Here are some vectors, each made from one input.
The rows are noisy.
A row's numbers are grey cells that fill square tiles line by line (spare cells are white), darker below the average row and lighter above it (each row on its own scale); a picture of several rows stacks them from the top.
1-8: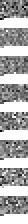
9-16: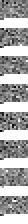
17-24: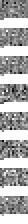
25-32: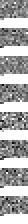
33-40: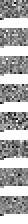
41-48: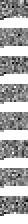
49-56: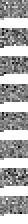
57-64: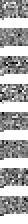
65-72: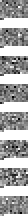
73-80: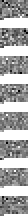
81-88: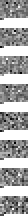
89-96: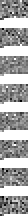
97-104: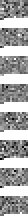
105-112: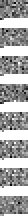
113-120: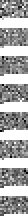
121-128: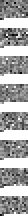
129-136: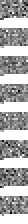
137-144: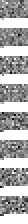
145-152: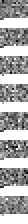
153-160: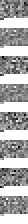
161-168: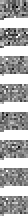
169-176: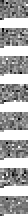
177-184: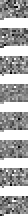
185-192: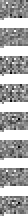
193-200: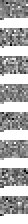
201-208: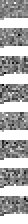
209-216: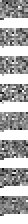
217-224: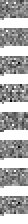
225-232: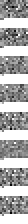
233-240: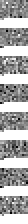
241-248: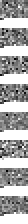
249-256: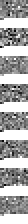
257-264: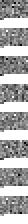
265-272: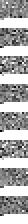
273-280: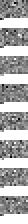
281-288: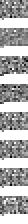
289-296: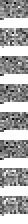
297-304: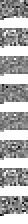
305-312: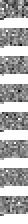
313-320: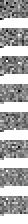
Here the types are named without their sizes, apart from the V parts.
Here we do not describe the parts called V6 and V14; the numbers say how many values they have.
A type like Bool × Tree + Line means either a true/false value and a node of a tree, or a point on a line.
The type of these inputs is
Label × Label × (Label × V6 + Unit) + V14.
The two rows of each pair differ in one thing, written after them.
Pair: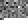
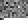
the value of V6
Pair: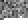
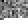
the value of V6
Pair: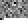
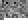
one of the three labels
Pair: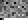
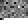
the value of V6
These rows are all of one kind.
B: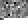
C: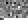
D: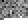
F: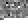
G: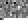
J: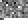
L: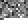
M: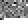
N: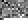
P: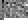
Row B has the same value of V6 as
F, L and N.
